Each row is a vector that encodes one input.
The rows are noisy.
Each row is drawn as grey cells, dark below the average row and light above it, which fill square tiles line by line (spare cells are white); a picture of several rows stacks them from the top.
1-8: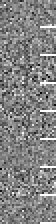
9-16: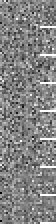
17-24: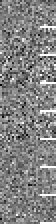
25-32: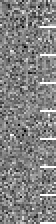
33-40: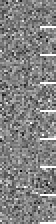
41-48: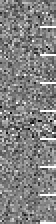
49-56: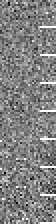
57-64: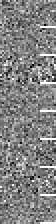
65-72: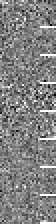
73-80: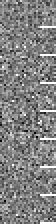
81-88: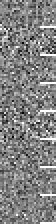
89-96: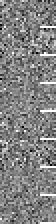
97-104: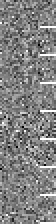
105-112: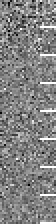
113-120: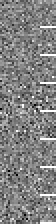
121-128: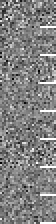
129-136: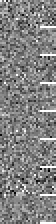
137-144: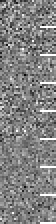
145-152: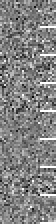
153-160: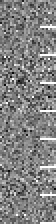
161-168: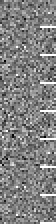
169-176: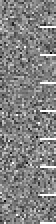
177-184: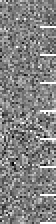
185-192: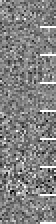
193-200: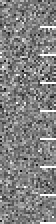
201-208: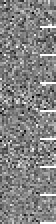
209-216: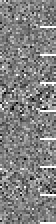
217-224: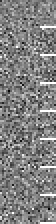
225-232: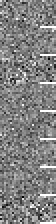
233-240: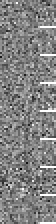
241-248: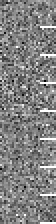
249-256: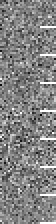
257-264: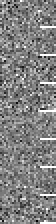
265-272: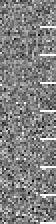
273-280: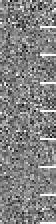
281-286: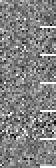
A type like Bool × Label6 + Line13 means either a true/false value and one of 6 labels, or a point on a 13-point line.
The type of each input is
Bool × Circle6 × (Label7 + Tree10) + Circle10 + Unit.
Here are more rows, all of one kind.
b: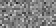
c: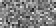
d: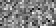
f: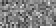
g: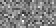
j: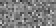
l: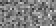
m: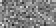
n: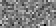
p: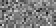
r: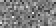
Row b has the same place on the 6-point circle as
g and p.
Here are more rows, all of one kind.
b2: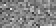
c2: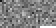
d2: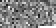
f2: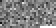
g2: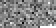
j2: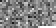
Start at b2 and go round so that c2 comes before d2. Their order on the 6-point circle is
b2, j2, c2, d2, f2, g2.
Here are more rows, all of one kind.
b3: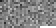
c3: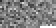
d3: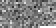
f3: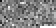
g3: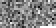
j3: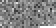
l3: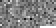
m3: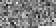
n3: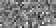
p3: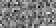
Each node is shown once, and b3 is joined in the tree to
m3.
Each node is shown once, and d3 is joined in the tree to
j3.
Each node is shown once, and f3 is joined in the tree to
j3.
